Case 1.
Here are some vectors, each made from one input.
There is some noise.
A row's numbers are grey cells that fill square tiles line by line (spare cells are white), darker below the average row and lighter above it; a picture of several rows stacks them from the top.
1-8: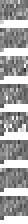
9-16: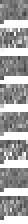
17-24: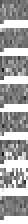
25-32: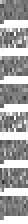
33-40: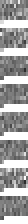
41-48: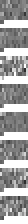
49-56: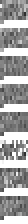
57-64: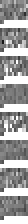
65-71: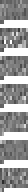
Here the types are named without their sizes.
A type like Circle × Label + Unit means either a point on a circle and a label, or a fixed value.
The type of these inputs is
List(Line).
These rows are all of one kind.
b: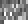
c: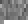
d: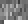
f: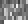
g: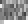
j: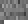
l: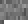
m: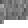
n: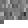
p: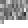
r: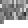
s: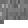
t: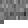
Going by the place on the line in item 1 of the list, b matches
p and s.
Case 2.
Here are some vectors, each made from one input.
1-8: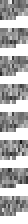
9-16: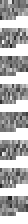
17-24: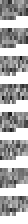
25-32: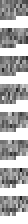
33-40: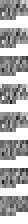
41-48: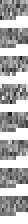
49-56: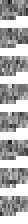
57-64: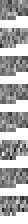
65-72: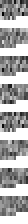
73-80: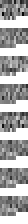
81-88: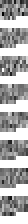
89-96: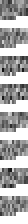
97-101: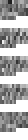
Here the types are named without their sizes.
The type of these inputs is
Bool × Line.
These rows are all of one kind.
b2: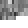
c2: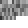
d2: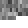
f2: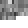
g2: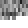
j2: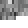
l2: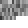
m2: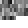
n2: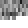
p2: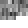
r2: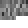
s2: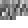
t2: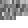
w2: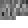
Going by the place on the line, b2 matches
f2, j2, r2 and w2.
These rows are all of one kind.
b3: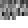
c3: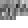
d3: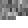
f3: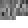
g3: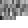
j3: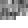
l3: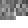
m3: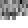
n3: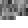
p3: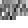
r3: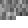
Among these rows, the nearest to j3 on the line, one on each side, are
b3 and f3.
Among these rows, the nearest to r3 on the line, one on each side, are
g3 and l3.
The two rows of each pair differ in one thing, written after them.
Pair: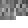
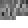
the place on the line
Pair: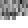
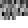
the true/false value
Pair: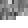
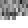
the place on the line
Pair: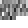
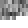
the place on the line
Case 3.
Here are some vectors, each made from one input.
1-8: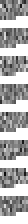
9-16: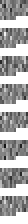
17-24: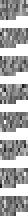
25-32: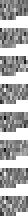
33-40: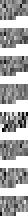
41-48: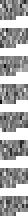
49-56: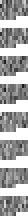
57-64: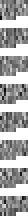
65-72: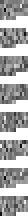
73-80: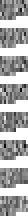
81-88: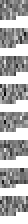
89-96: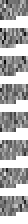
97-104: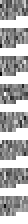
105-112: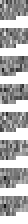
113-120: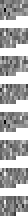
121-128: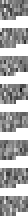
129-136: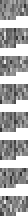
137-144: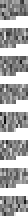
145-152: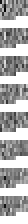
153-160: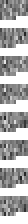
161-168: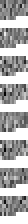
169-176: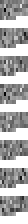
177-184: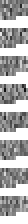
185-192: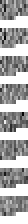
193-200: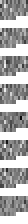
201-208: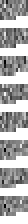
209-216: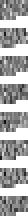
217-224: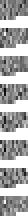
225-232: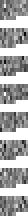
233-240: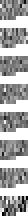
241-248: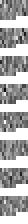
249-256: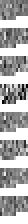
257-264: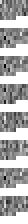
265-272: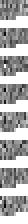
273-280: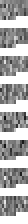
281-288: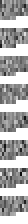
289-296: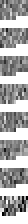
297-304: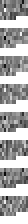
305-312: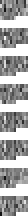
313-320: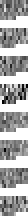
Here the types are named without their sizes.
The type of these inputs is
List(Line).
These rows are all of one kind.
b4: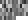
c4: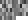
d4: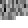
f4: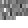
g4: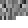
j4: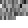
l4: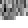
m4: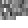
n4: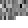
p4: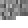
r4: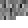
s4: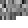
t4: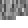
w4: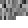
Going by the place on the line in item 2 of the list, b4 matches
c4, l4, p4 and t4.
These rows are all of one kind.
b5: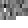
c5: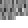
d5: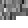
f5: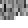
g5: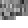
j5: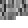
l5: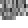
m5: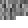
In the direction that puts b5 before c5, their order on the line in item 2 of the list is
d5, j5, b5, f5, c5, l5, m5, g5.
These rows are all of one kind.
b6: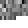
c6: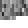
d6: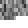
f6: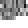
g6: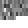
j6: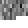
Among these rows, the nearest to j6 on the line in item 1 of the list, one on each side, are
b6 and g6.
